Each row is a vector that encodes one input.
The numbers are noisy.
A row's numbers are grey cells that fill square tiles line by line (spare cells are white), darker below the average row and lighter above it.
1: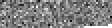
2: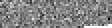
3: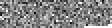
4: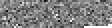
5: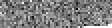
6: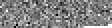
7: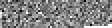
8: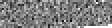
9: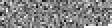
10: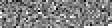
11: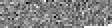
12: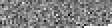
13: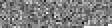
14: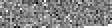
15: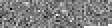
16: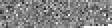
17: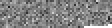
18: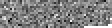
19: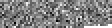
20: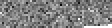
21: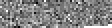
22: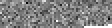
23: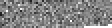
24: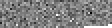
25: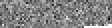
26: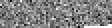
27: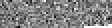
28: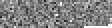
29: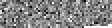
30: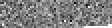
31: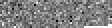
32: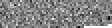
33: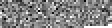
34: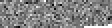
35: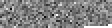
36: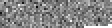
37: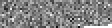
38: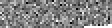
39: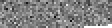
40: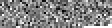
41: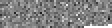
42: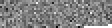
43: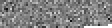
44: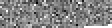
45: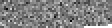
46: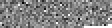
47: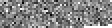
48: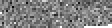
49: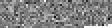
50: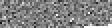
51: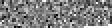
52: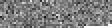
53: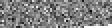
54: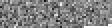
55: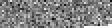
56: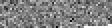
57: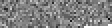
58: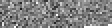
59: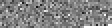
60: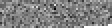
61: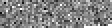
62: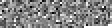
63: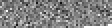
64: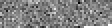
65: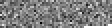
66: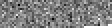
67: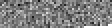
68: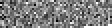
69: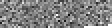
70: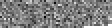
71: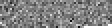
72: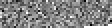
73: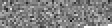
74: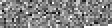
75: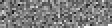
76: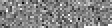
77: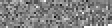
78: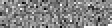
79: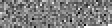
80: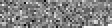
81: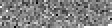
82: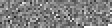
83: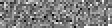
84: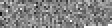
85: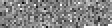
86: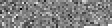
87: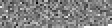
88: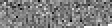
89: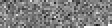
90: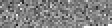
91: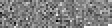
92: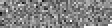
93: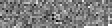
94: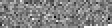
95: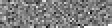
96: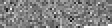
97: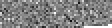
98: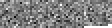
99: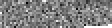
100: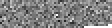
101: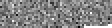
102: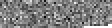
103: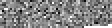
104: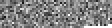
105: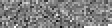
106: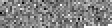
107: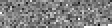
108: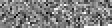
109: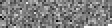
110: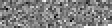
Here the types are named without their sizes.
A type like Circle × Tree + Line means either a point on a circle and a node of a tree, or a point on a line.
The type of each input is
Bool × List(Line).
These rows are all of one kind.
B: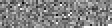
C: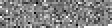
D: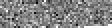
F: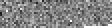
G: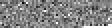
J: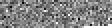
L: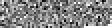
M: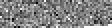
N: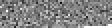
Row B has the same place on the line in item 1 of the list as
G, J and L.
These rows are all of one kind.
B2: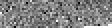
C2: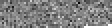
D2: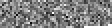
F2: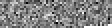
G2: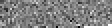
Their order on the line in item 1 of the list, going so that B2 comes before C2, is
F2, B2, C2, G2, D2.
